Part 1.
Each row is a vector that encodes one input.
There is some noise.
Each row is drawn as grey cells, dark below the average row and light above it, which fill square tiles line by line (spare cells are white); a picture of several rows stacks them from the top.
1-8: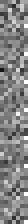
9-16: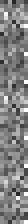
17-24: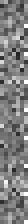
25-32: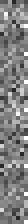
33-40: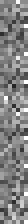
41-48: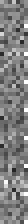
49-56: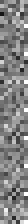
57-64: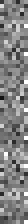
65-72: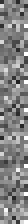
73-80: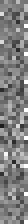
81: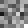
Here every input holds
a point on a 14-point line.
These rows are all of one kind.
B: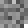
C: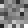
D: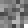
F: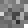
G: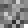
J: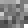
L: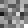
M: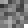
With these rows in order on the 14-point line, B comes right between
D and M.
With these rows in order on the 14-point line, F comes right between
J and M.
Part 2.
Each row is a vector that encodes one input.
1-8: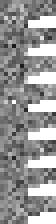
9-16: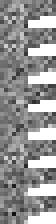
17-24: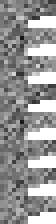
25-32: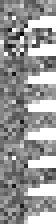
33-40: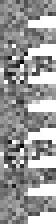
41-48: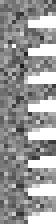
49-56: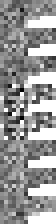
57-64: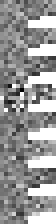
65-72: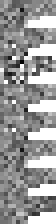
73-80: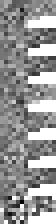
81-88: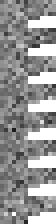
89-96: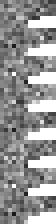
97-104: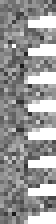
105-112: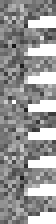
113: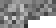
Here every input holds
either a fixed value, or three true/false values.
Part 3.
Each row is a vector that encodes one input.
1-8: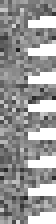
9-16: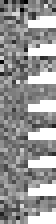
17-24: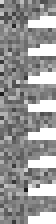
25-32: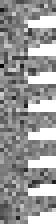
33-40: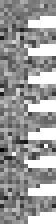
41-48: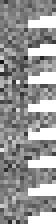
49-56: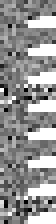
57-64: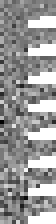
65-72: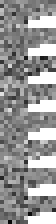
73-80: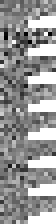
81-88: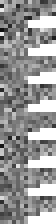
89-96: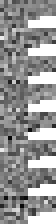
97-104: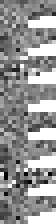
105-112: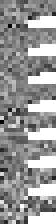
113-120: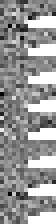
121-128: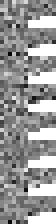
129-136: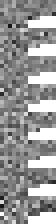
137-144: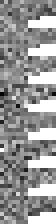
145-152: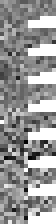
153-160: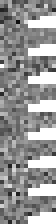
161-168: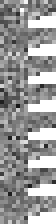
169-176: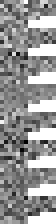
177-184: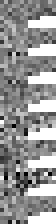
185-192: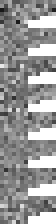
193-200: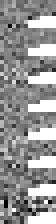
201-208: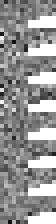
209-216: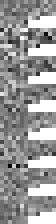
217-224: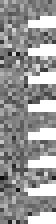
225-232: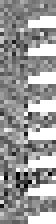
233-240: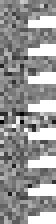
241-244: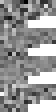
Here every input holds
either a fixed value, or a node of an 11-node tree.
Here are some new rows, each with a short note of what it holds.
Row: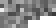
a node of an 11-node tree
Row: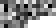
a fixed value
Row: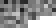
a node of an 11-node tree
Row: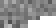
a node of an 11-node tree
